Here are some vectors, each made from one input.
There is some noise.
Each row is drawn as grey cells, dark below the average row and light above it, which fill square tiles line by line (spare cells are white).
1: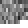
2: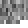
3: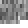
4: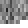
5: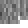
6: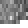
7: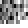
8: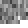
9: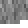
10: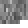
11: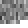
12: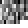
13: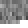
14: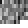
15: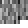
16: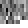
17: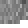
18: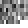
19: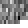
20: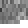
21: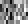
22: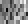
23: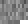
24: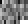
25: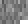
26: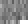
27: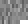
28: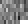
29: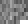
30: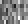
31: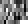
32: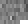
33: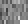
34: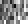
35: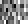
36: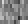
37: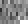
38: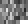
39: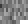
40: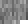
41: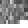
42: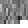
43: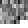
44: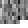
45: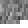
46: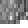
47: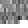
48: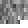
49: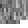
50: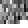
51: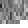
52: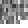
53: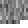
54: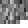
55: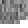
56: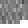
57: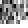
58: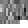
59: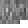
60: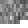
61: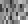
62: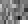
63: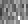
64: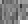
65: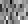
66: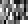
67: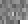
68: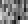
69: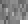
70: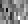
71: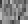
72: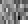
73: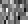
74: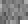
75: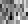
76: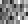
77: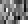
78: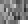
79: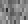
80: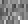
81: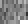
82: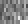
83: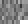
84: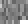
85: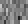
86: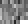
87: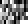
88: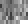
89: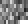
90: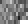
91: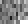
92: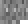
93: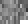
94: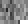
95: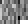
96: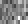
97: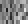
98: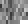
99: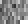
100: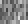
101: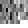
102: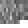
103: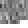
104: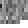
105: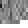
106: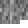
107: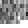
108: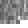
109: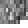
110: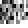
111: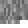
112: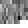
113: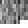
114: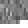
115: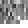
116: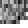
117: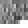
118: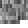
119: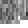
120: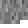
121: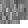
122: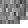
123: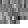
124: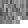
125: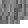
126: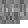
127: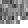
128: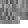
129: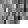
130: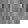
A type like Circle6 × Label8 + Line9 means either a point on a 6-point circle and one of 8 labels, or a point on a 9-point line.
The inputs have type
(Bool × Bool × Bool + Label8) × Line5.
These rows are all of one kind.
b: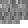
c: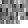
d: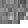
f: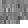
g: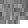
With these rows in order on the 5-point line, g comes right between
b and d.
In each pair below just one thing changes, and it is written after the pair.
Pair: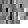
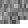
the label
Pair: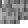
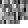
the label
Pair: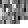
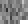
the label
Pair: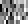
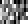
the label
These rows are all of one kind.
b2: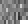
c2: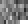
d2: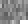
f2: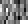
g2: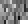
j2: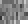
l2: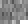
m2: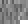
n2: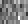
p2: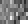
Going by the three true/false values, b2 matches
d2, g2, l2 and m2.
